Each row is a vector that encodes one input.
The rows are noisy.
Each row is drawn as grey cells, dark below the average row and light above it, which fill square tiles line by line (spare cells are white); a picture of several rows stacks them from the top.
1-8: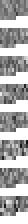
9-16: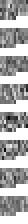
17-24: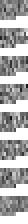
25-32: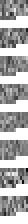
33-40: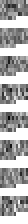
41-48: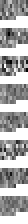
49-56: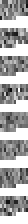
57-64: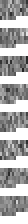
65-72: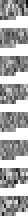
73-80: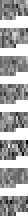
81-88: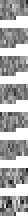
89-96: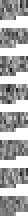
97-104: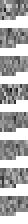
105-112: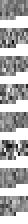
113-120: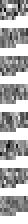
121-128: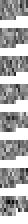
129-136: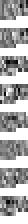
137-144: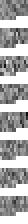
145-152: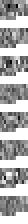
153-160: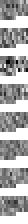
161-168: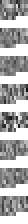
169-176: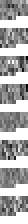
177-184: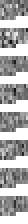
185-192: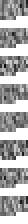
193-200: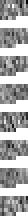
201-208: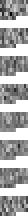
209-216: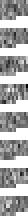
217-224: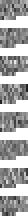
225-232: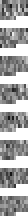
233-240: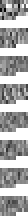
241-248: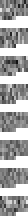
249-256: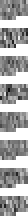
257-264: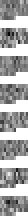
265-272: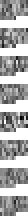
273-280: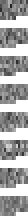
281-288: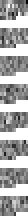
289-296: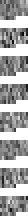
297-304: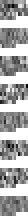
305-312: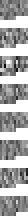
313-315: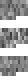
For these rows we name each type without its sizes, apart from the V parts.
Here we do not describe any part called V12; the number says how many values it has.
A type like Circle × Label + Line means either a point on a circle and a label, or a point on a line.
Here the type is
(Bool × V12 + Line) × Line + Circle.
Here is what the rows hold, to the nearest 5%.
About 30% of them hold a point on a circle. The rest hold a point on a line, together with either a point on a line, or a true/false value and a value of V12.
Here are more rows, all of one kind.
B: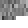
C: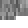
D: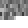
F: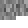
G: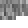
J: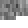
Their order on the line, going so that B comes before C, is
G, B, C, J, D, F.
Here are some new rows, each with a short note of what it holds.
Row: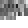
a point on a line, a true/false value and a value of V12
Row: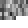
a point on a circle
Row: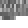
a point on a line, a true/false value and a value of V12
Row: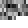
a point on each of two lines
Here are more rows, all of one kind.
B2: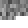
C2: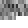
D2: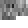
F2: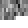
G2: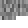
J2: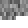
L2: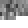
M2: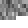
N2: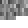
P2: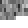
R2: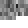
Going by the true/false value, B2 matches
D2 and P2.
